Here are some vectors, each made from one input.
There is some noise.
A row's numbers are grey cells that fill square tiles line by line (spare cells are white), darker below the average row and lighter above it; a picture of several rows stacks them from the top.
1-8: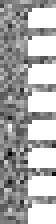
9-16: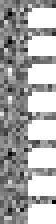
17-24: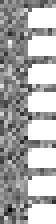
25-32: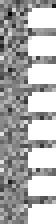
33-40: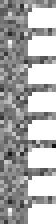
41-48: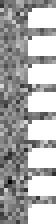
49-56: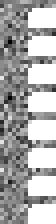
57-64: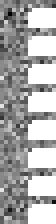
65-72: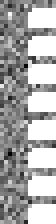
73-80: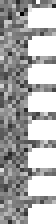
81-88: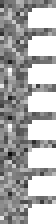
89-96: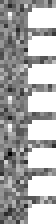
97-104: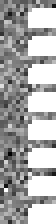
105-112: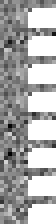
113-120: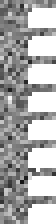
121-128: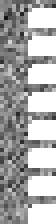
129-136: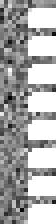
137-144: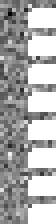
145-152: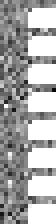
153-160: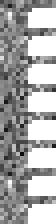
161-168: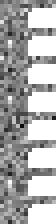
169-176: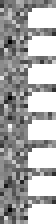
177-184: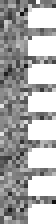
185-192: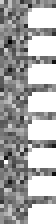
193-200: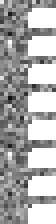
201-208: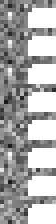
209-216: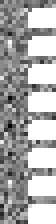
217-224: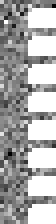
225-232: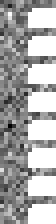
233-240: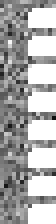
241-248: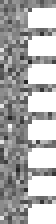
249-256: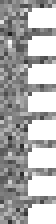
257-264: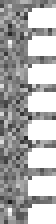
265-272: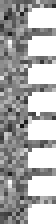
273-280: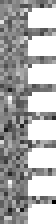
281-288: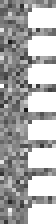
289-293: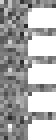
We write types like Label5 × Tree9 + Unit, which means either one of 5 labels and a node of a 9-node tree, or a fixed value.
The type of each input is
Circle8 + Label6 × Line6.
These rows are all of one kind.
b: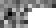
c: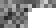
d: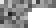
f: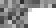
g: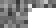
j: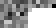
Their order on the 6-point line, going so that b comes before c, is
j, b, g, c, f, d.
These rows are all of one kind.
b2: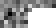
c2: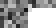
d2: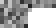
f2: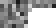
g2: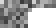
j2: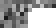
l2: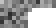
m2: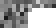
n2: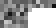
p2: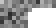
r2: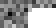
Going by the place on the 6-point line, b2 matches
j2, m2 and n2.
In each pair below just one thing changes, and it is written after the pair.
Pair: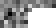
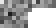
the place on the 6-point line
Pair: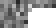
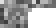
the place on the 6-point line
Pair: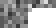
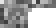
the place on the 6-point line
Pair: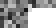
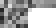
the place on the 6-point line
